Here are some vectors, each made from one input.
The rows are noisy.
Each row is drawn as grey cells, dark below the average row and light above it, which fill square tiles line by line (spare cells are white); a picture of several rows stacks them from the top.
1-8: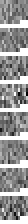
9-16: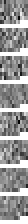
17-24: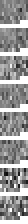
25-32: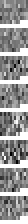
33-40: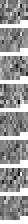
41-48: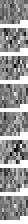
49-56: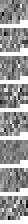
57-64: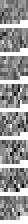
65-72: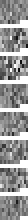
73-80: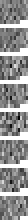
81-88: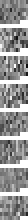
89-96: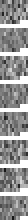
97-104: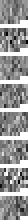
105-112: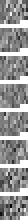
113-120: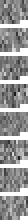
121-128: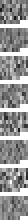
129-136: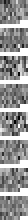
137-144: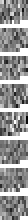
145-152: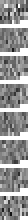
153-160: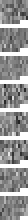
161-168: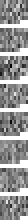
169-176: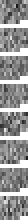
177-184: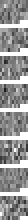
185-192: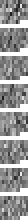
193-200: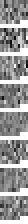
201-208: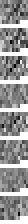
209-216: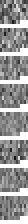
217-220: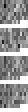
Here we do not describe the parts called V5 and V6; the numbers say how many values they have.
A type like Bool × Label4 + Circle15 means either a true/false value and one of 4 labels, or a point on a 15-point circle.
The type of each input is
(Bool × Line4 + V6) × Tree9 + V5.
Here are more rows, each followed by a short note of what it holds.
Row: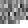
a node of a 9-node tree and a value of V6
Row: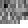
a value of V5
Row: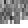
a value of V5
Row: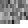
a node of a 9-node tree and a value of V6
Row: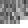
a value of V5
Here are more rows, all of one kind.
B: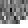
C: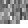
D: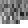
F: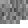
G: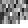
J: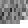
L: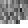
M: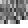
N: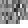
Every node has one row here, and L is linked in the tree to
B, C and D.
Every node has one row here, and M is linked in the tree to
C and N.
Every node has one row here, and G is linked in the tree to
F.
